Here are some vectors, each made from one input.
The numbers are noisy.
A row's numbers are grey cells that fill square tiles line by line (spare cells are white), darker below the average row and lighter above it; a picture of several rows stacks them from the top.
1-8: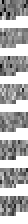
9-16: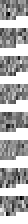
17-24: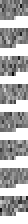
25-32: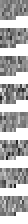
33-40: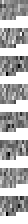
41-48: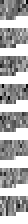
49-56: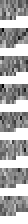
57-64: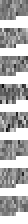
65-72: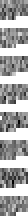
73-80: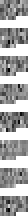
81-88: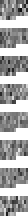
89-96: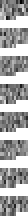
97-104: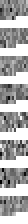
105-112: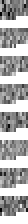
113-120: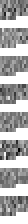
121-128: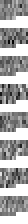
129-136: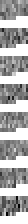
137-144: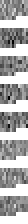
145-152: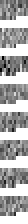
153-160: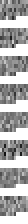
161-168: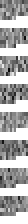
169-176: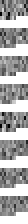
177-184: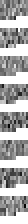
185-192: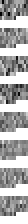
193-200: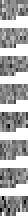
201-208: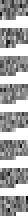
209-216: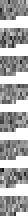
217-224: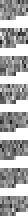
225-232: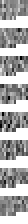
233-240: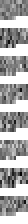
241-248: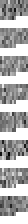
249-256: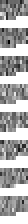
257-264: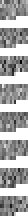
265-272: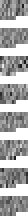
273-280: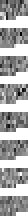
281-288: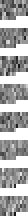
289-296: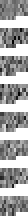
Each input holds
a node of an 11-node tree, together with either one of 8 labels, or three true/false values.
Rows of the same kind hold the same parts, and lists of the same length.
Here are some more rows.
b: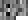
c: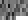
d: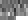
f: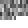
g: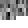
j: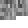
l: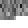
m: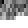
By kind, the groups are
b, c, f, g, m
d, j, l

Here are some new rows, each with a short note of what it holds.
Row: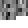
one of 8 labels and a node of an 11-node tree
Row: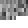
a node of an 11-node tree and three true/false values
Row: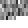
one of 8 labels and a node of an 11-node tree
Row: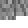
a node of an 11-node tree and three true/false values
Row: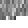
a node of an 11-node tree and three true/false values
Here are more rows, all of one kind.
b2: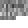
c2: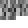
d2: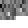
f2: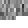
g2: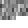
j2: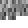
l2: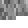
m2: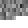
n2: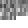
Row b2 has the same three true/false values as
c2 and n2.
